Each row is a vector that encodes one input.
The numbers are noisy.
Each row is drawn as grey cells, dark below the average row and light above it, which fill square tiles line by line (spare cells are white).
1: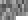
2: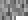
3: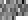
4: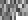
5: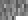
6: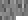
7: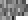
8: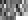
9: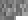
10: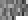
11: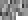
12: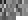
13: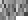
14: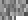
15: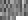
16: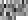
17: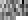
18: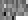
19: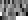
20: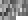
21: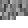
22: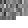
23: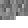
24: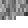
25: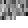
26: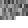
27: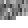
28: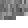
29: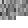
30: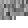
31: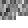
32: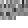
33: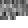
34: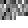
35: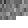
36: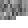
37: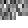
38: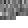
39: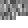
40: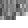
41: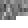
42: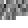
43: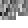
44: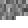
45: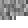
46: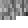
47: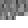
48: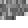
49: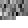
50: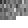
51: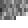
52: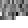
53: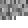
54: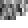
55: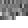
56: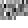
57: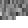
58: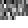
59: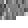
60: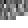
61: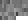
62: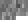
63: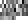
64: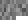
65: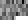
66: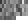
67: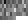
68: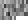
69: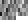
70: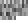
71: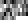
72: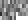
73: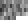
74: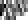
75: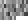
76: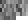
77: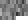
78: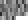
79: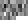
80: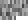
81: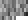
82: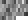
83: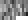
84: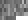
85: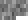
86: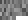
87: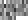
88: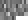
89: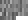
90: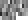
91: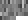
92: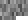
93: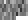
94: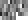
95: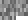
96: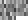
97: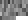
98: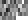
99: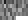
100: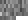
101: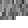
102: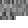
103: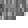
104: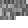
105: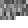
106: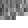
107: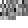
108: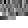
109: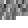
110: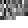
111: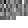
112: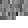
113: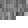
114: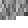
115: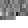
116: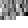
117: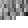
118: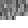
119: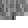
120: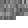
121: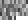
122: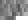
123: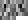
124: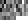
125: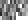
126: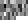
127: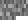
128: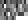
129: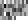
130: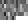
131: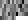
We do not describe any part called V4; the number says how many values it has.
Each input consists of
either one of 11 labels and a value of V4, or a point on a 7-point line.
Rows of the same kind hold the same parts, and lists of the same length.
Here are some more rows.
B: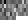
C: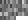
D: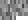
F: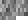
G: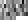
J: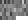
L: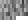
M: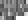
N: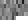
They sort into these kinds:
B, C, J, M, N
D, F, G, L

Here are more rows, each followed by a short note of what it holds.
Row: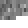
one of 11 labels and a value of V4
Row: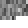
one of 11 labels and a value of V4
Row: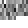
a point on a 7-point line
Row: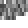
one of 11 labels and a value of V4
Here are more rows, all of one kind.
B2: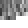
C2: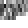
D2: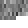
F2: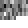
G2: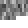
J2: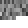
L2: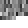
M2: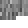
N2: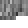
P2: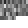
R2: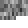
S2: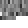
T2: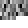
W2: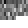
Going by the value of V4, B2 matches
F2, J2, T2 and W2.
